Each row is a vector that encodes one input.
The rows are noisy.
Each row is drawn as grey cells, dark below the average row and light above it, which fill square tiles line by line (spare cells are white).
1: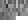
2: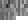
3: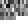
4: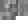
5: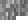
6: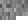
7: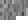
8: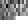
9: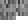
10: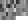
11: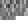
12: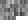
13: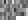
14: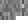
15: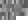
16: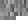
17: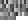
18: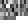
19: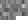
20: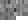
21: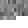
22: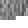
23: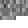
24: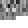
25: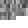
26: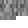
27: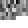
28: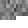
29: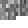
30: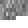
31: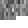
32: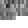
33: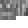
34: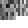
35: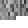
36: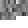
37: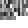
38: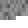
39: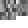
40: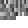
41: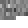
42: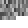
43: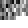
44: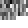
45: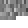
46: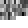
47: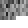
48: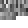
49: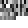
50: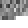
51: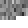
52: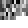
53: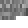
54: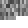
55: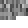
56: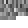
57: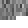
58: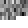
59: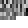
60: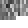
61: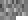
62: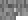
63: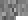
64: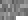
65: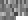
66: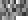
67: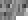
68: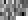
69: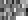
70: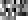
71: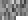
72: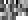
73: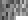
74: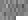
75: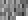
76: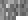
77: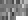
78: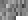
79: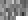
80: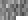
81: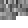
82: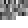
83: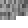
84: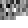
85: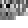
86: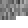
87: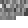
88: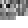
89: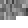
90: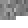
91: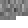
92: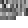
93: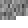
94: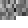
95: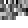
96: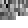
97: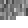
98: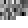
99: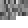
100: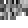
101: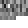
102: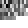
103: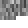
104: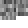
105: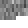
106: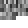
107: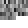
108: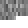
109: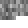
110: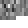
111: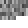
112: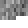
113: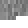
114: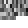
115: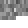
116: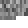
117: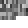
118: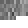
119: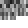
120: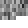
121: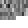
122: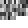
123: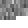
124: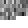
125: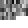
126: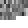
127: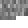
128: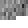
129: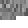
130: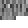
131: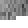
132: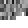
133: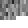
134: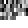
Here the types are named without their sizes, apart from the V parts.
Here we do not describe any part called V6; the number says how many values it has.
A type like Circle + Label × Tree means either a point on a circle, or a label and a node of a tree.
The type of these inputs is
List(Bool × V6).
